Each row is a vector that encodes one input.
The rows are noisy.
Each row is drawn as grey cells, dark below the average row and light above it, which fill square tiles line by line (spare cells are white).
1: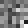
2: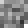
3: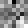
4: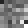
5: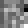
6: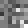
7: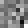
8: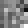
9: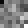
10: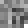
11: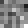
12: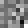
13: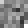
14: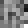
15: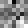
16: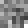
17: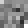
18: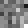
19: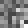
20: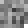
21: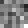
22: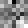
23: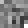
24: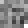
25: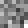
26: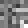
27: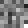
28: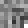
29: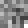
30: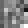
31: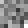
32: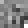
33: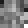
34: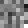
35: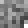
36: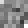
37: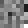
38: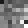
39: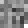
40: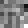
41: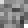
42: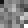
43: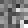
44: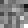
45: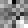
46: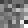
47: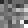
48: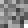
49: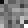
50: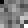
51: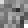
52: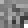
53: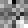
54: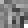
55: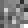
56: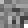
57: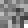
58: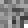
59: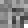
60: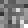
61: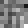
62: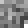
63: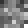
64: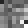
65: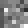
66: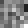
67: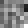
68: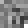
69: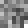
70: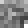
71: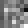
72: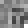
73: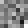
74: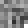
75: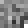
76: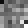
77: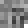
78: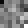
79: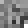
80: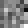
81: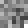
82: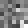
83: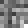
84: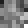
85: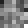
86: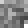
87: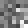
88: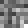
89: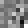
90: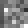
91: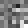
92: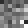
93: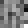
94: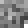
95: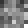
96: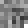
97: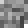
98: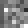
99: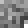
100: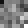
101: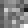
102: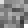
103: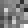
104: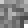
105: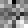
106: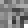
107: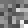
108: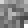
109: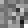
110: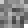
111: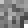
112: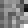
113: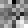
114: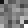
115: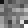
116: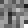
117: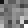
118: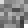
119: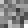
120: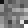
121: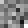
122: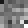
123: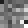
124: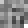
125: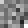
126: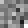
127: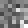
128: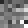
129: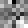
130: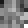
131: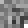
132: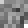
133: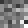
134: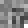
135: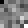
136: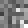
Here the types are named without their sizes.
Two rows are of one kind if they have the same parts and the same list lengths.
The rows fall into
4 kinds.
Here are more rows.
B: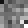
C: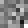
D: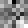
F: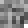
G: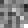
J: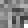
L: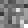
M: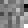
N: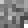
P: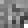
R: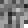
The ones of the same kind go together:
B
C, F, J, N, P
D
G, L, M, R

